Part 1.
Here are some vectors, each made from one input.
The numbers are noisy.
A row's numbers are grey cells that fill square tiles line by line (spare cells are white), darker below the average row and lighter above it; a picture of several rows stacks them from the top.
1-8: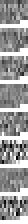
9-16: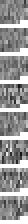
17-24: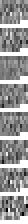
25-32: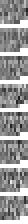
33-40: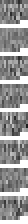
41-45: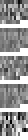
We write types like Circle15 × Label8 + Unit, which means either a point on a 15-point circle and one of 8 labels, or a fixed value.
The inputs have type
Line6.
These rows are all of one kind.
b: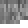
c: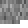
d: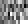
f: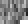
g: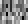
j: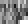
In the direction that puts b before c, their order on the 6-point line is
b, c, d, f, j, g.
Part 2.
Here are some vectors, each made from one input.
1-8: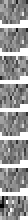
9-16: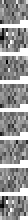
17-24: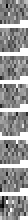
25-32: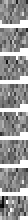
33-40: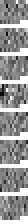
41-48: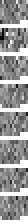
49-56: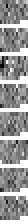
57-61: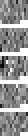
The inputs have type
Circle9 + Unit.
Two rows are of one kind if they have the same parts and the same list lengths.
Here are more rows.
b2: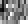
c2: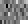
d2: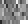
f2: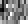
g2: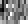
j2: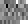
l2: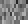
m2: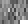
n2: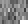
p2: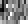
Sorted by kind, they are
b2, f2, g2, p2
c2, d2, j2, l2, m2, n2

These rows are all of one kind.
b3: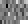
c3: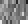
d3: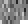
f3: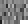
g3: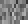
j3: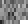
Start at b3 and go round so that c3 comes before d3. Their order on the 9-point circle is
b3, f3, g3, c3, d3, j3.
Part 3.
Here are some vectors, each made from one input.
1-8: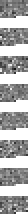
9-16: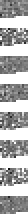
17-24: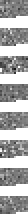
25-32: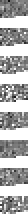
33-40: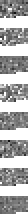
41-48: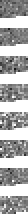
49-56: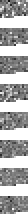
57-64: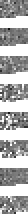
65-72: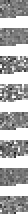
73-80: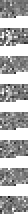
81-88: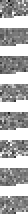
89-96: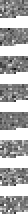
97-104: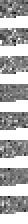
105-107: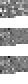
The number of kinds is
2.
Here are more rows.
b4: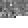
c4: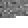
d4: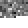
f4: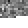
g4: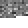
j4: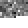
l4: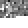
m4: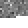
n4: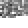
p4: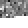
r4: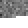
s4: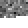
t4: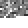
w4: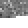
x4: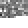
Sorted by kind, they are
b4, c4, f4, g4, l4, m4, n4, p4, r4, t4, w4, x4
d4, j4, s4

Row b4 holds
three true/false values.
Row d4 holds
a fixed value.
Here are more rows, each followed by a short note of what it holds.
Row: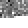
three true/false values
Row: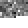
a fixed value
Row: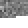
three true/false values
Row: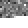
three true/false values
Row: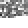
three true/false values
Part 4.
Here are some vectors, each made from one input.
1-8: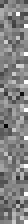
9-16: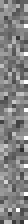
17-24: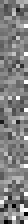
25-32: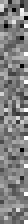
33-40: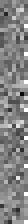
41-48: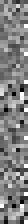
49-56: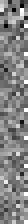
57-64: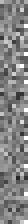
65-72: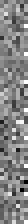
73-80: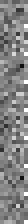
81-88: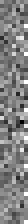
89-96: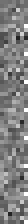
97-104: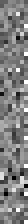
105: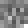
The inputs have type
Tree17 + Unit.
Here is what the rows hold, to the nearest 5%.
About 5% of them hold a fixed value. The rest hold a node of a 17-node tree.
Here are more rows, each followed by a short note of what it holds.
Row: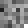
a node of a 17-node tree
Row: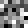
a fixed value
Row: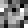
a fixed value
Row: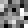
a fixed value
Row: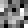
a fixed value
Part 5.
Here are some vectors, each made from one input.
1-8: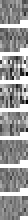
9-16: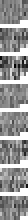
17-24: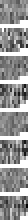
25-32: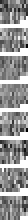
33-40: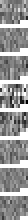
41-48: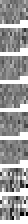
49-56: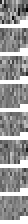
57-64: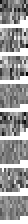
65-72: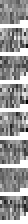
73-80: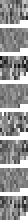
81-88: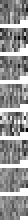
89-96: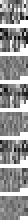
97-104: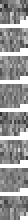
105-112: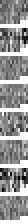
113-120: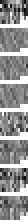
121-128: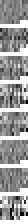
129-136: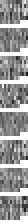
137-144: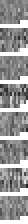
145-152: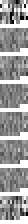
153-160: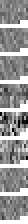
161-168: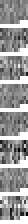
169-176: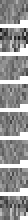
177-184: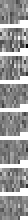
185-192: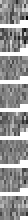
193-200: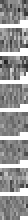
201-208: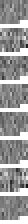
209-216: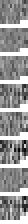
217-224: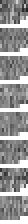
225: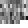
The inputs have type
Bool × Bool × Bool × Bool + Unit.
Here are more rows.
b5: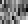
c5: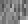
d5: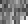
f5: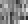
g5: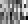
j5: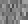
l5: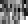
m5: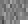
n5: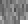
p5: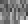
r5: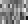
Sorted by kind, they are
b5
c5, d5, f5, g5, j5, l5, m5, n5, p5, r5

